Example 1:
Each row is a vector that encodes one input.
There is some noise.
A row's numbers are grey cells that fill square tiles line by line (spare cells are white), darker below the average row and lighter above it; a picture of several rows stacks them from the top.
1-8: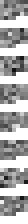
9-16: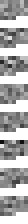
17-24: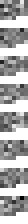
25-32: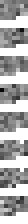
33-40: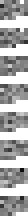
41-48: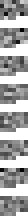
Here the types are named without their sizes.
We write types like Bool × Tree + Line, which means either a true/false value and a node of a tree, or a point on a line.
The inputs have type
Bool × Bool × Bool × Bool.
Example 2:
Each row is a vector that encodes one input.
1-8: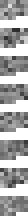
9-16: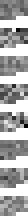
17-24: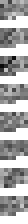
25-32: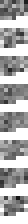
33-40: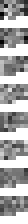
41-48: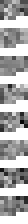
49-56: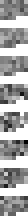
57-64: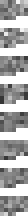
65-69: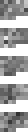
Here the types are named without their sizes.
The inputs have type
Bool × Bool × Bool.
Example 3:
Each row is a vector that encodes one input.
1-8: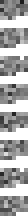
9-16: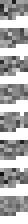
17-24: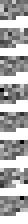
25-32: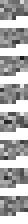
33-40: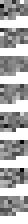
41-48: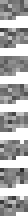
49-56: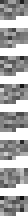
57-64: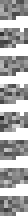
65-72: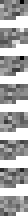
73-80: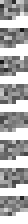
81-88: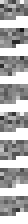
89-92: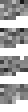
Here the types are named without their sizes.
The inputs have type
Bool × Bool × Bool × Bool.
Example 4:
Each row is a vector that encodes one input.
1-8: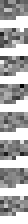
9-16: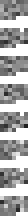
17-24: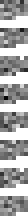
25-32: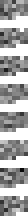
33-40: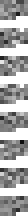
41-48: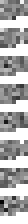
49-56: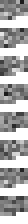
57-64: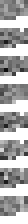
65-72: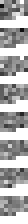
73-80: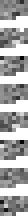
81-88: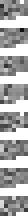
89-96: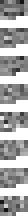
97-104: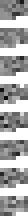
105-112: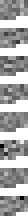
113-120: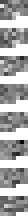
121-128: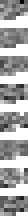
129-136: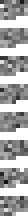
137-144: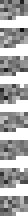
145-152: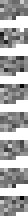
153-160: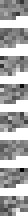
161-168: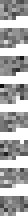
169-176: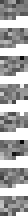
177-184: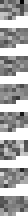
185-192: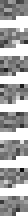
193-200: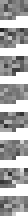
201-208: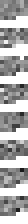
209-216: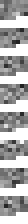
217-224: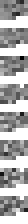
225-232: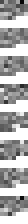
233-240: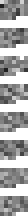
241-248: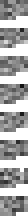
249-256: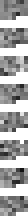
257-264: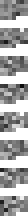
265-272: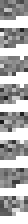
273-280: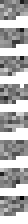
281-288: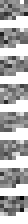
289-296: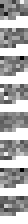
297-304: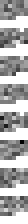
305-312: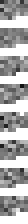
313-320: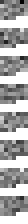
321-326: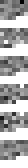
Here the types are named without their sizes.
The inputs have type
Bool × Bool × Bool × Bool.
